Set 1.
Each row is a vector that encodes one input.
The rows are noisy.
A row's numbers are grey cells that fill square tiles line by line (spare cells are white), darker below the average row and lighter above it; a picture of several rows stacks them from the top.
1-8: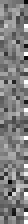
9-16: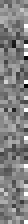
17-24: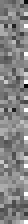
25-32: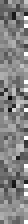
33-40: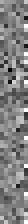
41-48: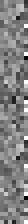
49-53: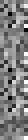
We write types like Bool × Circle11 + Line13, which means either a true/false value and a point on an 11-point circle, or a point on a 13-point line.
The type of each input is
Tree10 + Unit.
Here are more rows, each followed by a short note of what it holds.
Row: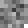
a node of a 10-node tree
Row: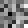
a fixed value
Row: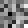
a fixed value
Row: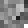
a node of a 10-node tree
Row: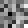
a fixed value
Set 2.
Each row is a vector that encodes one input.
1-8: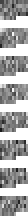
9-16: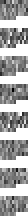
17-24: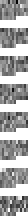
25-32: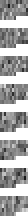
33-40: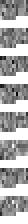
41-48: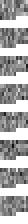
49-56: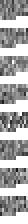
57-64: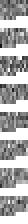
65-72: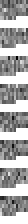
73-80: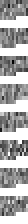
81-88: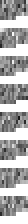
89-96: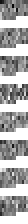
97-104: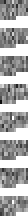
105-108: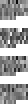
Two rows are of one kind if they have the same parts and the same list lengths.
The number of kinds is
2.
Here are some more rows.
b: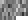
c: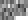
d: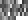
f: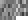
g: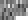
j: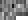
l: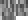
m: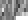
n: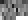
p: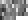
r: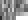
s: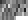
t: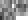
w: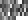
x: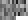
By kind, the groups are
b, c, f, g, j, l, m, n, p, r, s, t, x
d, w

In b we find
five true/false values.
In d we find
a fixed value.
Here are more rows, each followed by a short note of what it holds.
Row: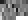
five true/false values
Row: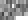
five true/false values
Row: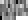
five true/false values
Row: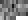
five true/false values
